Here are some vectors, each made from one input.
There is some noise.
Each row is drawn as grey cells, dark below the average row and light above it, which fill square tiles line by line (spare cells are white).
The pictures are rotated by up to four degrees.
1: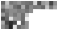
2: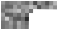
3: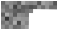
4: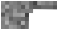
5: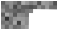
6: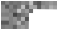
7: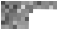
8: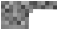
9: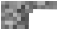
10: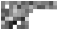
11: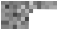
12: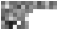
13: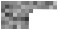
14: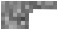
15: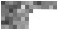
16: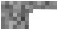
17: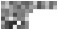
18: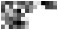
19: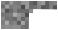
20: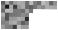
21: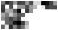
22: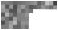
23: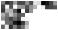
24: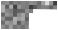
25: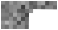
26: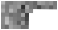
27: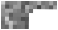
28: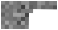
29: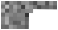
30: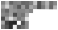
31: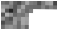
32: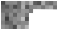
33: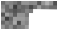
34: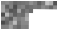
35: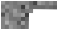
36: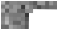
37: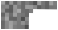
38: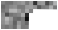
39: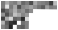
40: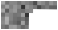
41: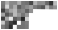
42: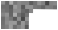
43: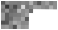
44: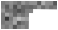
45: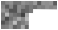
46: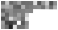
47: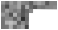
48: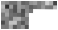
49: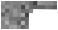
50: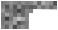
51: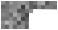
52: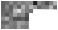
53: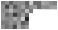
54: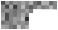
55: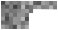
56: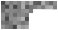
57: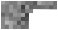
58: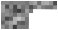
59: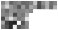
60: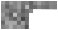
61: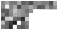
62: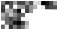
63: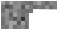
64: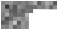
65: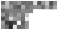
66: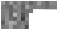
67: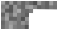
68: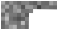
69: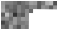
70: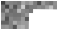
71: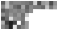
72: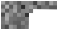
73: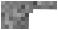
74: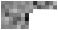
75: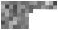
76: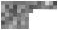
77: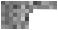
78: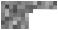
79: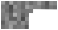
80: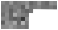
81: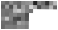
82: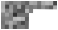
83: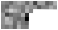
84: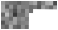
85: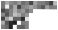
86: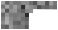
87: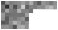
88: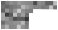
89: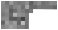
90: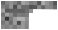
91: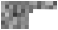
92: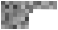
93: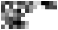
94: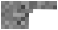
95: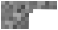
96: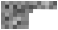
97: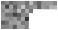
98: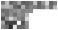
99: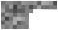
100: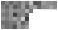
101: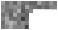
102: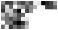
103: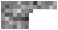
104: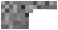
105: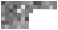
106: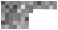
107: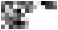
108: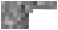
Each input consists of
a list of up to three items, each a point on a 4-point line and a true/false value.
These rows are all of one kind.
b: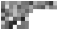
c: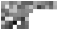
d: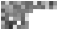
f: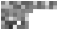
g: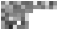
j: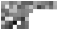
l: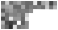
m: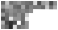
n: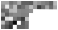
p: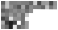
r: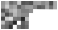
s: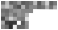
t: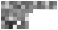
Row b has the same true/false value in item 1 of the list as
c, j, n and r.
